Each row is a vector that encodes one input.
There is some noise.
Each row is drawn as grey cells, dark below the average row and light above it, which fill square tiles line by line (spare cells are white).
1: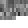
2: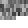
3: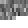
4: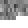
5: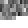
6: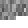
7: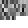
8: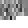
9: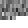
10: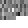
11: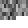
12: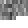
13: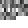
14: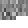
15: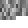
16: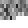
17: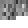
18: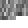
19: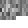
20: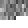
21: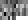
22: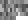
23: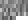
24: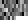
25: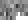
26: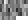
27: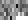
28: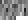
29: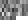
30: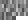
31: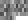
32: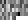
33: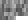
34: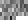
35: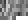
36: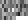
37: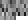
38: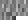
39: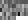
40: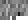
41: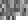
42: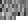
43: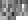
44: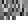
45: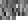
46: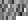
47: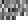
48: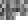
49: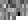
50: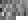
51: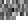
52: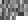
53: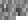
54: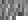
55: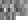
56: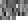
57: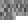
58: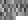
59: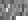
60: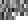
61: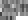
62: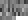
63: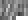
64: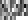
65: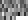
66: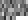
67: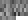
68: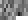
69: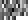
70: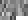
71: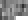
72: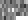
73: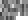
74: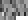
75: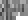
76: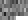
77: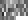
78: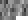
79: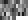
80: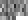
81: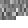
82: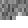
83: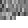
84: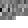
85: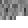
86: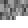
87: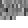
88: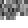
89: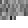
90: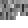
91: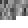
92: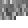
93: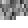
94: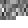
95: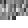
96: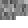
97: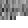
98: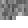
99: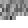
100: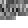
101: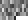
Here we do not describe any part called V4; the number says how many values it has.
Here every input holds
a point on a 6-point circle, together with either a point on a 6-point line, or a value of V4.
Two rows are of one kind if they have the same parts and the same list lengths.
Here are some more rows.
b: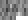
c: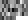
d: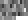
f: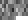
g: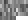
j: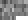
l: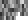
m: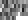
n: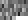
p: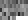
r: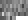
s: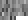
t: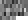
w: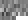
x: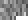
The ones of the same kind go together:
b, c, f, g, l, m, s, w, x
d, j, n, p, r, t

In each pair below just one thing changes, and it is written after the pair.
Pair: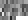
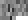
the place on the 6-point circle
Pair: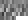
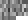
the value of V4
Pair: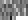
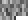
the place on the 6-point circle
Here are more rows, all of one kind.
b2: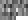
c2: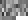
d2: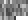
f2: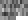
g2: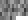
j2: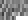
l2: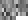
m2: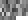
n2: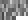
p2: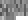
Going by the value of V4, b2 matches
d2 and n2.
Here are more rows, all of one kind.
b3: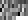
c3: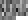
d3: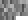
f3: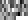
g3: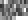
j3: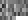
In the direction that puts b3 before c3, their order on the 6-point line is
g3, j3, f3, b3, c3, d3.
